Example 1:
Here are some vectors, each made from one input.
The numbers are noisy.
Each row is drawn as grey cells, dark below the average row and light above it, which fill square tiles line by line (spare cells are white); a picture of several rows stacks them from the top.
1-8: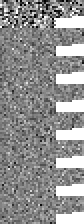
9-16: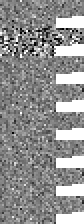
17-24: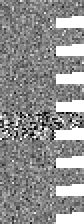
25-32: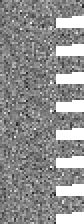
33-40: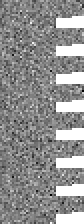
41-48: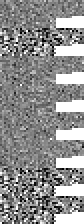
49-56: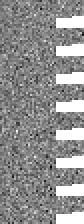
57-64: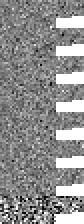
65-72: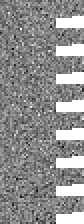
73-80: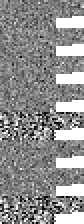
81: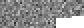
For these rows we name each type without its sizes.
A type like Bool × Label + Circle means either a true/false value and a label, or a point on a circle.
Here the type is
Bool × Bool × Bool × (Tree + Unit) + Unit.
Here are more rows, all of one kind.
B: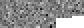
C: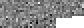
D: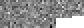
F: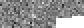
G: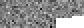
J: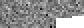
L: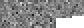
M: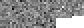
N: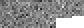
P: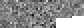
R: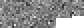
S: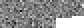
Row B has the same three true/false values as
D, G and J.
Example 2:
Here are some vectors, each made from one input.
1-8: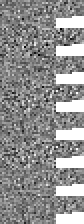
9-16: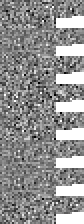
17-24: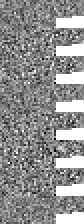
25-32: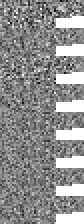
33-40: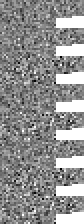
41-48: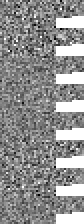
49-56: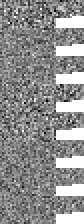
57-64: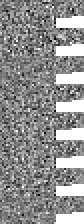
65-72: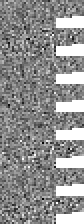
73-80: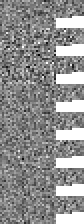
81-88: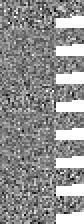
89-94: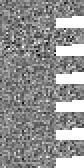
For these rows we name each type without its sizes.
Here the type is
Bool × Bool × Bool + Tree + Unit.
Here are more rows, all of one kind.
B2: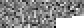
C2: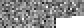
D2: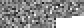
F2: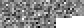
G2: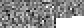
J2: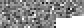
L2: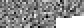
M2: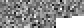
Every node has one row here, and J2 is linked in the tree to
D2 and F2.
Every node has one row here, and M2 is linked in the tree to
L2.
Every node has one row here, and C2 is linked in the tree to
D2 and G2.
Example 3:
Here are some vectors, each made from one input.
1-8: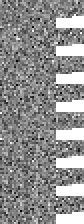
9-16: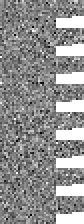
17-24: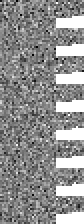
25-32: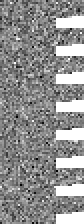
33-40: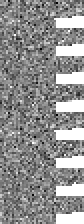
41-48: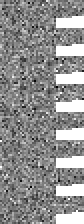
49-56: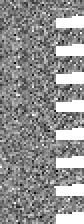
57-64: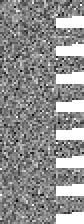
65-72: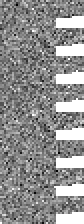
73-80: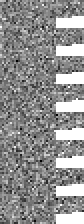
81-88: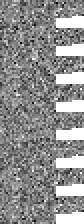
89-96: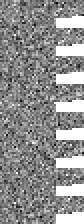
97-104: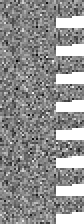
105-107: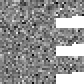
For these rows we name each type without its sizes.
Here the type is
Bool × Bool × Bool + Tree.
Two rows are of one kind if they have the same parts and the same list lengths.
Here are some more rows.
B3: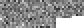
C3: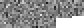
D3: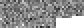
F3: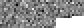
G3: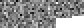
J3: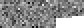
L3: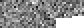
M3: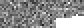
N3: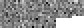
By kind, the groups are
B3, C3, D3, F3, J3, N3
G3, L3, M3

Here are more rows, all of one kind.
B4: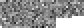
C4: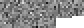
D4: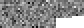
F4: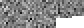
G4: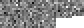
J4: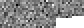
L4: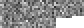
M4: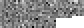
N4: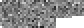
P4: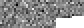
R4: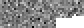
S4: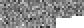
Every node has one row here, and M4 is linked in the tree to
C4 and R4.
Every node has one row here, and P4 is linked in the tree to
J4.
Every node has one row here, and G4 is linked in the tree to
D4.
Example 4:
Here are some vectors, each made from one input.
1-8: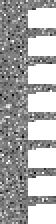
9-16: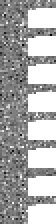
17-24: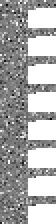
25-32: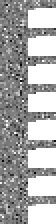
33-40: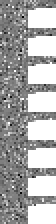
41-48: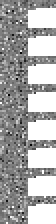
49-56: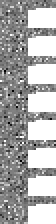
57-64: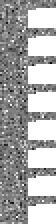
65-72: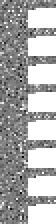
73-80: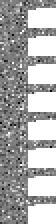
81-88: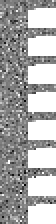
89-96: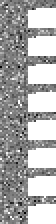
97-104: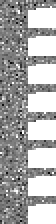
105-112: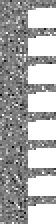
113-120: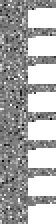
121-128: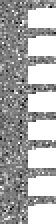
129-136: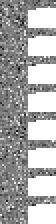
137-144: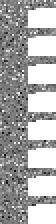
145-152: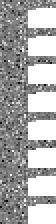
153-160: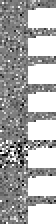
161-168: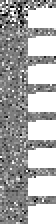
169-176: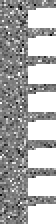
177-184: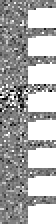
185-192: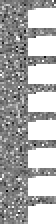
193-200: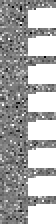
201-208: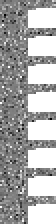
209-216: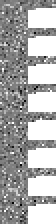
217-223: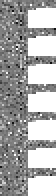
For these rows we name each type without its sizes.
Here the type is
(Bool × Bool × Bool + Unit) × Tree + Unit.
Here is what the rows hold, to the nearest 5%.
A few of them hold a fixed value. The rest hold a node of a tree, together with either a fixed value, or three true/false values.
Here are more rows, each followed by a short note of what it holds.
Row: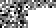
a fixed value
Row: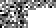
a fixed value
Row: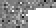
a node of a tree and three true/false values
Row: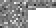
a node of a tree and three true/false values
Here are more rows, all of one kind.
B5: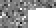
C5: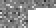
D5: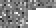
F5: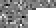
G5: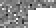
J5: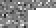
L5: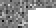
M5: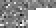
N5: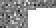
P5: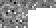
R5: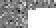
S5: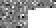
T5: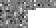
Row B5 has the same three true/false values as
F5, M5 and R5.
